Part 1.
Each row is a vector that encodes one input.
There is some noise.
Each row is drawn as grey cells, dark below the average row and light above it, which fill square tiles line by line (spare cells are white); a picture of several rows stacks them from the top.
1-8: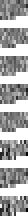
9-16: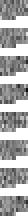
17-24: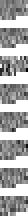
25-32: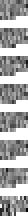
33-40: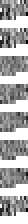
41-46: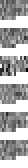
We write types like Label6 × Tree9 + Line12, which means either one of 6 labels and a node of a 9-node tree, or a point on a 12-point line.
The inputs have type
List2(Line4).
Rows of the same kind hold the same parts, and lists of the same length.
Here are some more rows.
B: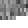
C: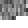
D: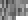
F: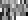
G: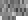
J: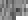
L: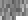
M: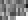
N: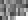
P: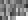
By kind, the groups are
B, M, N, P
C, D, G, J, L
F

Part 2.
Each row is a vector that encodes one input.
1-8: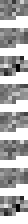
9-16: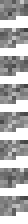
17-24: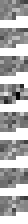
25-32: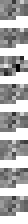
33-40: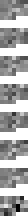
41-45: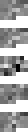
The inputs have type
Bool × Line3 × Line5 + Unit.
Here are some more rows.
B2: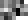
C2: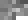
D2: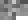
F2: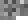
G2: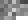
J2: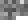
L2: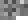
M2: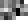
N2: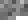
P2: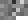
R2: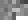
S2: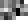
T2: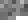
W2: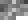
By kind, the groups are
B2, M2, S2
C2, D2, F2, G2, J2, L2, N2, P2, R2, T2, W2

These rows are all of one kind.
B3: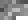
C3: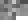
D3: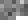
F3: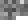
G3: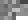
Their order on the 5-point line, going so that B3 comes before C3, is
D3, G3, B3, C3, F3.
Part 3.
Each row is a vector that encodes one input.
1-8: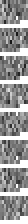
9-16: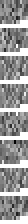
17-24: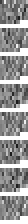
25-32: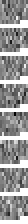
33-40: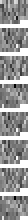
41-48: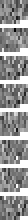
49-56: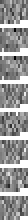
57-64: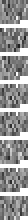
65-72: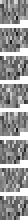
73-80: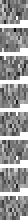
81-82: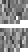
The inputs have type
Line6 + Tree7.
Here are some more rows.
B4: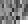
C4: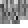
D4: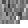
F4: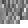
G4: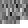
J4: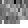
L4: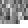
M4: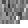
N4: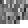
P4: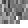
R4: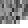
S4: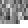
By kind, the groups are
B4, C4, G4, J4, L4, N4, R4, S4
D4, F4, M4, P4

